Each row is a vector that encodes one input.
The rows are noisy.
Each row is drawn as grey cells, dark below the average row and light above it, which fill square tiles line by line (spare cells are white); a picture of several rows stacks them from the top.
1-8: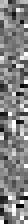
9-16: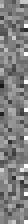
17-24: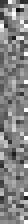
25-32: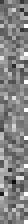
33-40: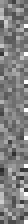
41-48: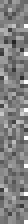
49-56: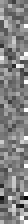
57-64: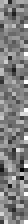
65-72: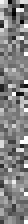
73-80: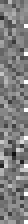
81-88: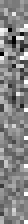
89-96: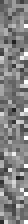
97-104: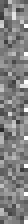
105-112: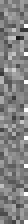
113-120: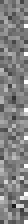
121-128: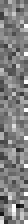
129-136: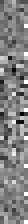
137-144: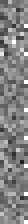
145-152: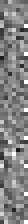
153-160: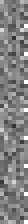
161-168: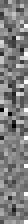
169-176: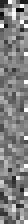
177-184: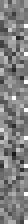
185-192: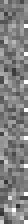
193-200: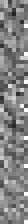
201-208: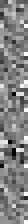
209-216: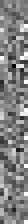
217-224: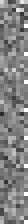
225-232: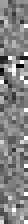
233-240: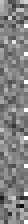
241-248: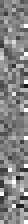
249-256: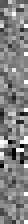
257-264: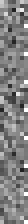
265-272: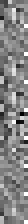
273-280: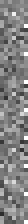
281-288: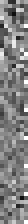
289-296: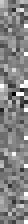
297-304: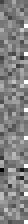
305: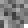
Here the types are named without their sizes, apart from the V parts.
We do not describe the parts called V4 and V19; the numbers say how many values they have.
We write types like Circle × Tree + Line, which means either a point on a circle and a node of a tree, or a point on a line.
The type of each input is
Bool × (Line + V4) + V19.
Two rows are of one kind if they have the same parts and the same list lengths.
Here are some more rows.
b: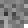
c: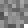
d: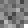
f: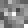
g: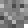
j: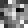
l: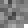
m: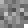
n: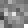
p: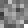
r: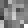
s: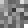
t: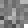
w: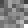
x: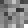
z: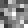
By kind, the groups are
b, d, l, w, x
c, f, g, j, m, n, p, s, z
r, t

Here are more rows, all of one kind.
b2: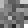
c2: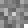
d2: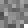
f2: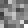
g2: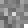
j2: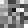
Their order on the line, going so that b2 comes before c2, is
f2, d2, b2, c2, g2, j2.
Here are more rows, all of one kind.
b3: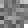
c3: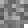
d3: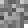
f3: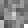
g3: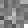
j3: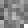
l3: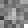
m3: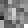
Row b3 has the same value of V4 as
c3 and j3.
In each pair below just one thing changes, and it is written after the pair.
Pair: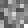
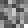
the true/false value
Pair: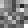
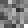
the place on the line
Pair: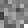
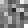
the place on the line
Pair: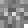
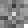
the true/false value
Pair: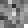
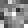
the true/false value
